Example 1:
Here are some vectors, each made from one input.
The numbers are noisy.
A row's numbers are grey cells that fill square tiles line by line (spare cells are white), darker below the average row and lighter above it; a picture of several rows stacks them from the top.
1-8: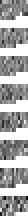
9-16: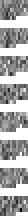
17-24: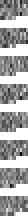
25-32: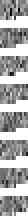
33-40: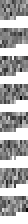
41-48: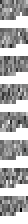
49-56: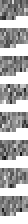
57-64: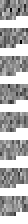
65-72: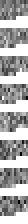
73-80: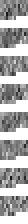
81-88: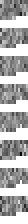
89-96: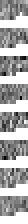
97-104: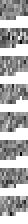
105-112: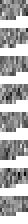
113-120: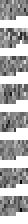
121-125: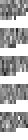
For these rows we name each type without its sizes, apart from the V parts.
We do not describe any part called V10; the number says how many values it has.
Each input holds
three true/false values, together with either a point on a line, or a value of V10.
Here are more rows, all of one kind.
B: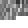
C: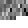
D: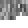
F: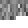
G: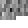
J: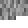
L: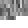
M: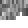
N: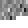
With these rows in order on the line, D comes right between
C and N.
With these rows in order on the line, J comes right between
B and F.
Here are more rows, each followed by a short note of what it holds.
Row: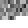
a point on a line and three true/false values
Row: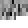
three true/false values and a value of V10
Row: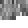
a point on a line and three true/false values
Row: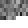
three true/false values and a value of V10
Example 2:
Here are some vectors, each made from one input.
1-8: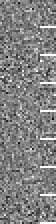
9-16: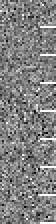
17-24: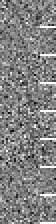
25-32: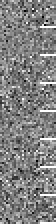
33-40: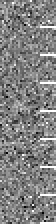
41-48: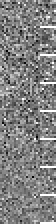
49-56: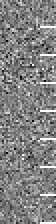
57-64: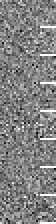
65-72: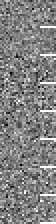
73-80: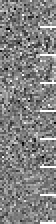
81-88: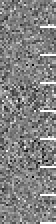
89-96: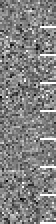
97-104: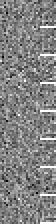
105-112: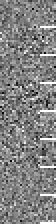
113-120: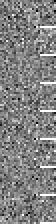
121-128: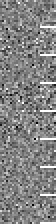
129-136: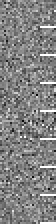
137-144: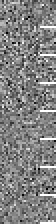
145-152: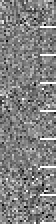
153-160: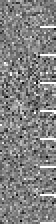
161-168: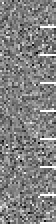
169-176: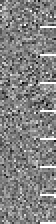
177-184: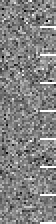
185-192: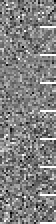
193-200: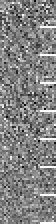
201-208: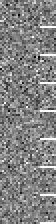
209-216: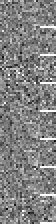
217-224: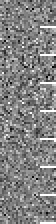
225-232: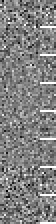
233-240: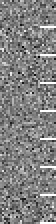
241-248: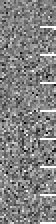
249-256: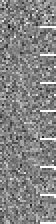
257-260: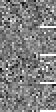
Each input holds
either a point on each of two 9-point circles, or a point on a 13-point circle.
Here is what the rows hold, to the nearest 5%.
About 45% of them hold a point on each of two 9-point circles. The rest hold a point on a 13-point circle.
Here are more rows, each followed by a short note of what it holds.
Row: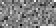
a point on a 13-point circle
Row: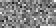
a point on a 13-point circle
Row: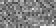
a point on a 13-point circle
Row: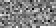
a point on a 13-point circle
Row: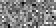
a point on each of two 9-point circles
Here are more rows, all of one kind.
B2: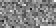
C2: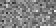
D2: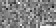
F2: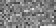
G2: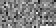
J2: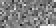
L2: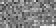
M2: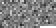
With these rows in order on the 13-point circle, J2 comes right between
B2 and M2.
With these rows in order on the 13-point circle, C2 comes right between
D2 and G2.
